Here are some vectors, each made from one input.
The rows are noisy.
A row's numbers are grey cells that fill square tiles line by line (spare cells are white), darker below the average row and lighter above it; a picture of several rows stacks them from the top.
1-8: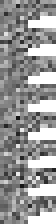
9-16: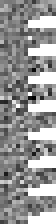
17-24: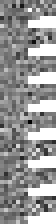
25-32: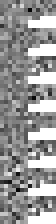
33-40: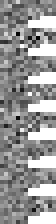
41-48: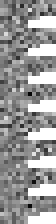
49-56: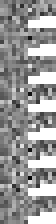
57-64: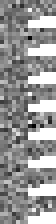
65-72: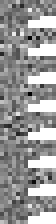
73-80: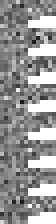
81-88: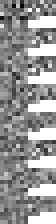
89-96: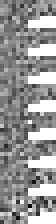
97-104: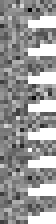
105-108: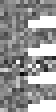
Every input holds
three true/false values.
